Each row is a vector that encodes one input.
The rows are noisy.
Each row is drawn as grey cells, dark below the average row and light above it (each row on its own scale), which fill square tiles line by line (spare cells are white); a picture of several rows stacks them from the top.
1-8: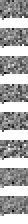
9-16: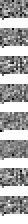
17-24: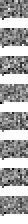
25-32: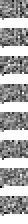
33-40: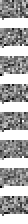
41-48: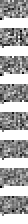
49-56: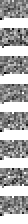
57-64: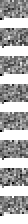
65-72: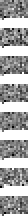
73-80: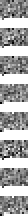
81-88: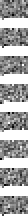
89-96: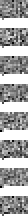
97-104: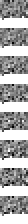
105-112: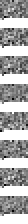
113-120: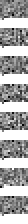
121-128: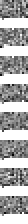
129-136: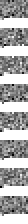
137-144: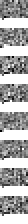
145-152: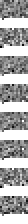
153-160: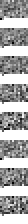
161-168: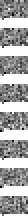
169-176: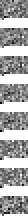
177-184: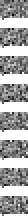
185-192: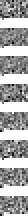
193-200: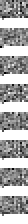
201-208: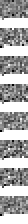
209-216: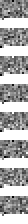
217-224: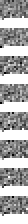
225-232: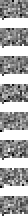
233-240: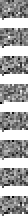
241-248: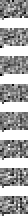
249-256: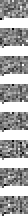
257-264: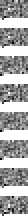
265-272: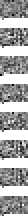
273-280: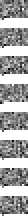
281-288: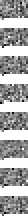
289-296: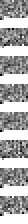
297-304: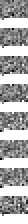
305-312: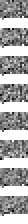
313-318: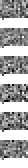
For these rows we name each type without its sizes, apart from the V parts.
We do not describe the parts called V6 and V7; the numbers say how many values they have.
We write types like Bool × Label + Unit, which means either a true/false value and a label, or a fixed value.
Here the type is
Bool × V6 + List(Line) × V7.
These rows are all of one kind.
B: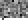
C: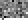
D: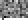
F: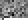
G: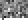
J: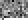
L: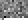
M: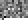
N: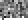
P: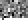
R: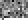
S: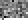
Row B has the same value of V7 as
C, J, R and S.
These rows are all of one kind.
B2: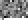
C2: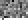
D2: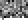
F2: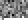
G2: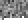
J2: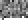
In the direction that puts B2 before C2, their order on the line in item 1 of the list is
B2, C2, J2, G2, F2, D2.
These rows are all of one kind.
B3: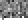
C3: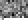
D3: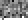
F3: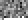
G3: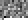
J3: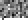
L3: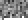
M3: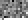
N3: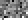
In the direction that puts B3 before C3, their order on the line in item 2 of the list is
D3, G3, L3, M3, N3, F3, B3, J3, C3.
